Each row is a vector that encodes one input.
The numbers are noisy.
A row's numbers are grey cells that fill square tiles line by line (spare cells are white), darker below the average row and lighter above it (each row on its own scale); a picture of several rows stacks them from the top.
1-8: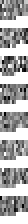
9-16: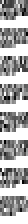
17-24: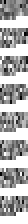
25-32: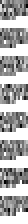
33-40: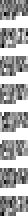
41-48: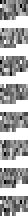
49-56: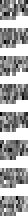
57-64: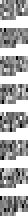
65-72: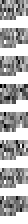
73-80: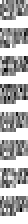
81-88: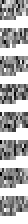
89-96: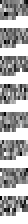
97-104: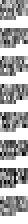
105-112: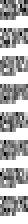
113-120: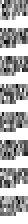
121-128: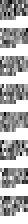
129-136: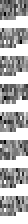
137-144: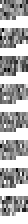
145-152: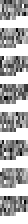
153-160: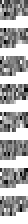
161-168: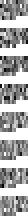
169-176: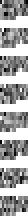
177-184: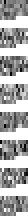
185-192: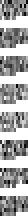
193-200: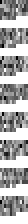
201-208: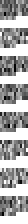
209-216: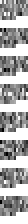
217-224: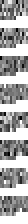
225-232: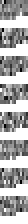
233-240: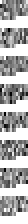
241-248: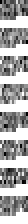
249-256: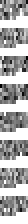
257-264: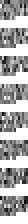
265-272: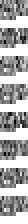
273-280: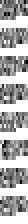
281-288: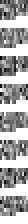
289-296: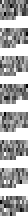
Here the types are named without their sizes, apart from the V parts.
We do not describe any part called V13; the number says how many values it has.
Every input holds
a list of items, each a label and a value of V13.
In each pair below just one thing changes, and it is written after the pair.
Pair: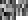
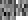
the value of V13 in item 2 of the list
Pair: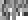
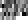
the label in item 1 of the list
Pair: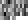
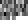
the label in item 1 of the list
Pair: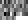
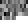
the label in item 1 of the list
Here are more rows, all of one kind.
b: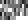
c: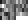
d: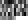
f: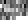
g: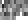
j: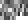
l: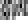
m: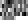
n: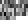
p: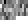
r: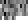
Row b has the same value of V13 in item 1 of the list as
d, f, n and p.
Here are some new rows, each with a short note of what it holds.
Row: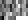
the empty list
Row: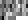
the empty list
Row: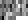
the empty list
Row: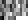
the empty list
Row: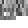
a list of one item
